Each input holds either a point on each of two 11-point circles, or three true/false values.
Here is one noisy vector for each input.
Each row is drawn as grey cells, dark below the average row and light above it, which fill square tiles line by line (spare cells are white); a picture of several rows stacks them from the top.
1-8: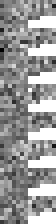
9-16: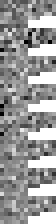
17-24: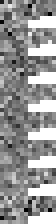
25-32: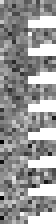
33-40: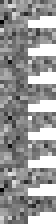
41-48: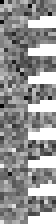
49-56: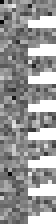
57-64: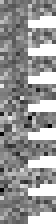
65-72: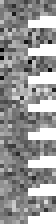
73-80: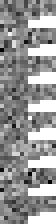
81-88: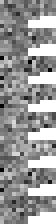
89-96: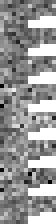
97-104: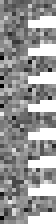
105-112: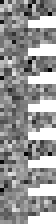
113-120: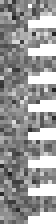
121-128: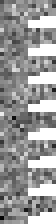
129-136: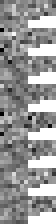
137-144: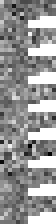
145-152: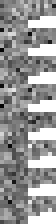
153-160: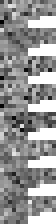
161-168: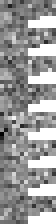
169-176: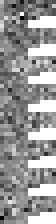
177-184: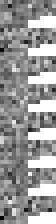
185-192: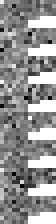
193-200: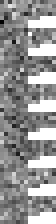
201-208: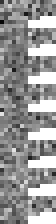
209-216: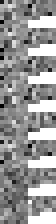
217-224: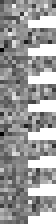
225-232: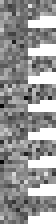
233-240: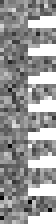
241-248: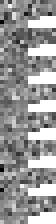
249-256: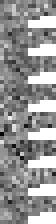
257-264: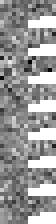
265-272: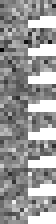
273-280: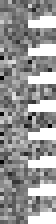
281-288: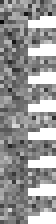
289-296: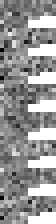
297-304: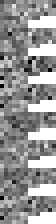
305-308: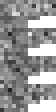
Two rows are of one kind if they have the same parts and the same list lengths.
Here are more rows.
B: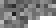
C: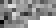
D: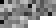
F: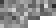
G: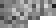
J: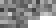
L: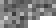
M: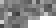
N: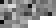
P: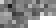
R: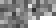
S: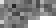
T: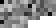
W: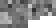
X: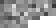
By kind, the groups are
B, J, L, M, P, R, S, W
C, D, F, G, N, T, X

